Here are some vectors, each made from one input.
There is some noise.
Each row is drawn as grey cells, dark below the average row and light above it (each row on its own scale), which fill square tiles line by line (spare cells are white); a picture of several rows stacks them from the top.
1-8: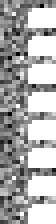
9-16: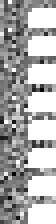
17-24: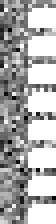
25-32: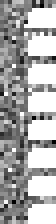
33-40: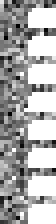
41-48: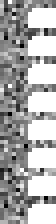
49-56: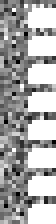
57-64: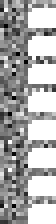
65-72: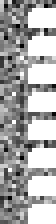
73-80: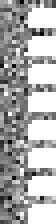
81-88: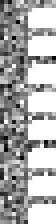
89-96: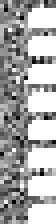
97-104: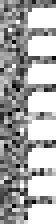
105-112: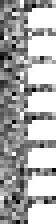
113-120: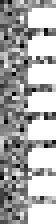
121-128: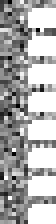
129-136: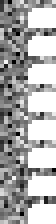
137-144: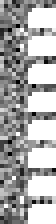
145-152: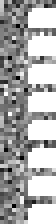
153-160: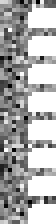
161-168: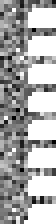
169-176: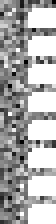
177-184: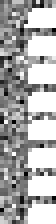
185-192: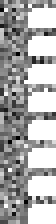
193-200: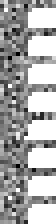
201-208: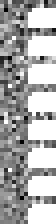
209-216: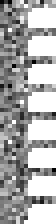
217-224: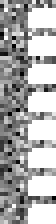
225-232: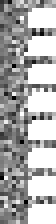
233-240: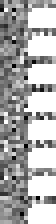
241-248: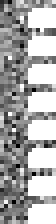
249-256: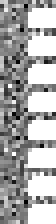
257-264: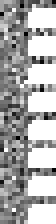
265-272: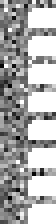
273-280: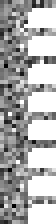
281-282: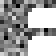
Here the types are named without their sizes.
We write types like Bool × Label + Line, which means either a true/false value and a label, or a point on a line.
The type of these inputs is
Bool × Circle + Unit.
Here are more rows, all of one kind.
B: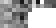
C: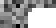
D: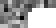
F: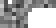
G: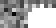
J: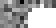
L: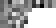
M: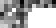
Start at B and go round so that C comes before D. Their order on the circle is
B, J, G, F, C, D, L, M.
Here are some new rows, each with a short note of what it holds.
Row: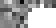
a point on a circle and a true/false value
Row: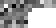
a fixed value
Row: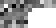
a fixed value
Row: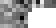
a point on a circle and a true/false value
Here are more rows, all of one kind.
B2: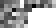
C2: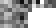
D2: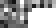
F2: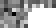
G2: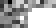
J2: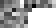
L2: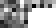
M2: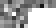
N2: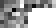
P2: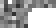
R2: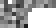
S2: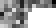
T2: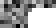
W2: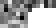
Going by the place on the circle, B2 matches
J2, N2 and W2.
